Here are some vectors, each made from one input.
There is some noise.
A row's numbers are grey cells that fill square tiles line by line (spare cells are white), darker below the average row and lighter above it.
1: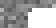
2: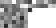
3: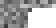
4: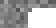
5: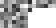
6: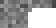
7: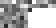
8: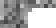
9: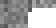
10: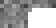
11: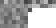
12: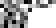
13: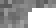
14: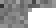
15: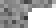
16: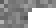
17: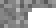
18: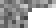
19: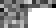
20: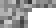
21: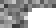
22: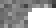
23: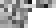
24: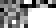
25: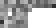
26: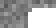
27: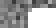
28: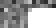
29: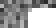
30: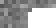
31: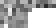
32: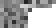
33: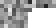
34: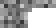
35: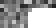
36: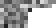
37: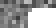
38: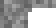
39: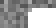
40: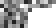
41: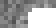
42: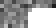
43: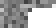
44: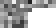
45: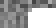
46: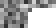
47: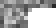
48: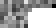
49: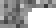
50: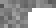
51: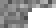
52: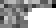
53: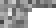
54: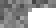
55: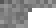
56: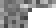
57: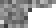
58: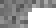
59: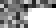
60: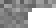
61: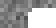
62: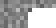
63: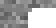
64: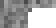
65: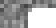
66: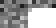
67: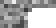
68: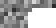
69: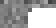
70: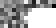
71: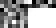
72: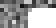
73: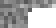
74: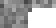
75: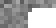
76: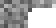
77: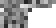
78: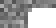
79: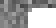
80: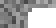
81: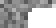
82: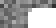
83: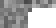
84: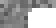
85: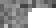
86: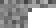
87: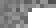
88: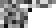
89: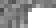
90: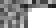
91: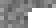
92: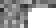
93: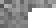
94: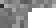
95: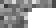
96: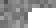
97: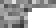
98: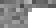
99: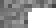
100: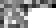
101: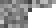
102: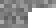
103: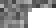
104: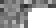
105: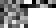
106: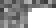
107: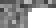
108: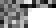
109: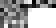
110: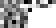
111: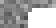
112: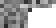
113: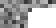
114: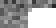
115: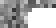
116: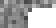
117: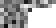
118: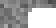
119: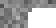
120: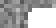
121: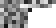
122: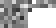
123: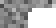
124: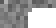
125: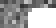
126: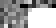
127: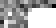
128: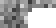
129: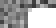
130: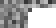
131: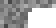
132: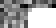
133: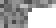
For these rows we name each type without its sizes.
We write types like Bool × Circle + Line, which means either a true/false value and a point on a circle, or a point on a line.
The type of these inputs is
(Bool × Bool × Bool + Unit) × Label + Tree.
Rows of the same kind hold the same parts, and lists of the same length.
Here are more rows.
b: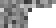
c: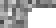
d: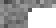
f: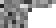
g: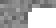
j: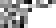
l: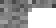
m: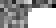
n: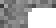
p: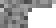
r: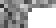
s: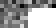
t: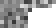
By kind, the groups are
b, d, g, l, m, s, t
c, j
f, n, p, r

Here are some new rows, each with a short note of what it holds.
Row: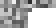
a node of a tree
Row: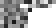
a label and three true/false values
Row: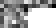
a node of a tree
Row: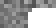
a label
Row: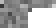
a label
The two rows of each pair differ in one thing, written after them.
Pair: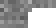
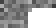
one of the three true/false values
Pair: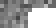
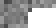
one of the three true/false values
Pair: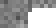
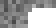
the label
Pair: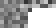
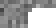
the label
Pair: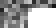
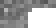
one of the three true/false values
